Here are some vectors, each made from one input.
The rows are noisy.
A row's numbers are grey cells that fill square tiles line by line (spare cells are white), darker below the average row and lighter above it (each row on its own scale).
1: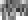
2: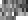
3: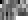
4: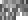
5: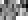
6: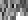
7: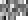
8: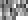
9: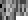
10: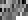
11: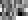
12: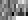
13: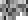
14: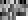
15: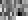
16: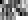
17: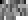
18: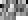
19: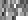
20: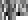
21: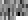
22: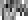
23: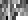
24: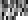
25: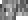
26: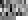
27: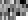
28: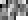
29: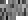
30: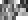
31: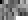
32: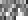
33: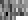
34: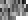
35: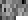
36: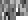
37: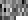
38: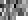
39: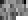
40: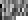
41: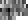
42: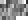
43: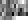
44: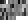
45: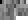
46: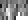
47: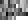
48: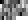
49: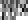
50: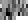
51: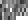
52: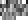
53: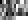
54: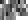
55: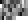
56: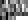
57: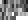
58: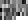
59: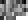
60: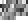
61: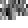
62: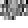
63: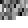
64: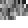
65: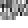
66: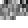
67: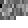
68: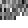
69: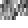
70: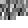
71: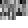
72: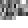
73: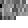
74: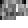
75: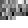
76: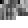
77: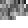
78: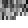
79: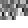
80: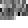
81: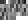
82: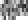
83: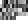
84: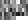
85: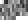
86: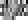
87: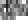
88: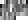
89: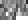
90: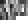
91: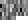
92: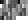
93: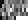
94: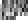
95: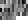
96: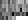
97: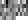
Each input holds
a node of an 8-node tree, together with either a node of an 8-node tree, or a node of a 9-node tree.
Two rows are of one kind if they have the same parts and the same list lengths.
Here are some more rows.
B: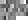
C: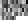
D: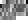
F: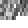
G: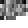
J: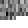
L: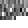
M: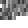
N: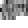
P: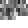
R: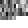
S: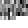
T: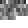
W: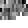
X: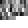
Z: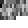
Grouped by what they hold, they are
B, C, D, F, N
G, J, L, M, P, R, S, T, W, X, Z

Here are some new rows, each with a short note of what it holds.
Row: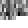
a node of an 8-node tree and a node of a 9-node tree
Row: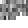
a node of each of two 8-node trees
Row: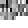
a node of each of two 8-node trees
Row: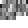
a node of each of two 8-node trees
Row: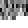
a node of each of two 8-node trees
